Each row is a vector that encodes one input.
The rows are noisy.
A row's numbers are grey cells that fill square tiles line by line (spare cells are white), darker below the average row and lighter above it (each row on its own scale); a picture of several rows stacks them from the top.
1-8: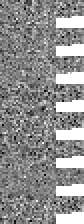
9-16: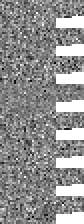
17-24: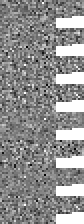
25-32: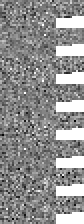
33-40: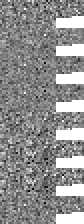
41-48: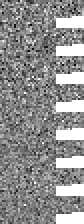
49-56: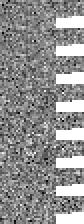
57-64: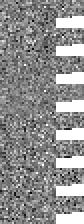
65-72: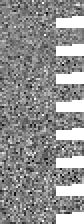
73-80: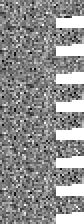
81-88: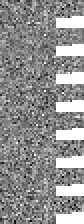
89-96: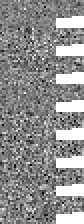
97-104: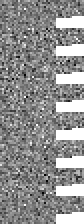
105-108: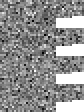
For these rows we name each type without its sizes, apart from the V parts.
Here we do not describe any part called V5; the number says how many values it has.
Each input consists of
a value of V5, together with a list of points on a line.
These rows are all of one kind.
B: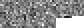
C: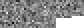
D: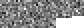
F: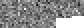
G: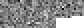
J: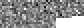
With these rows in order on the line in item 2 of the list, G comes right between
B and J.
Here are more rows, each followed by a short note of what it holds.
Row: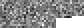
a value of V5, together with a list of two items
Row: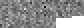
a value of V5, together with a list of one item
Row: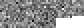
a value of V5, together with the empty list
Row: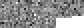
a value of V5, together with a list of one item
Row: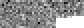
a value of V5, together with a list of one item
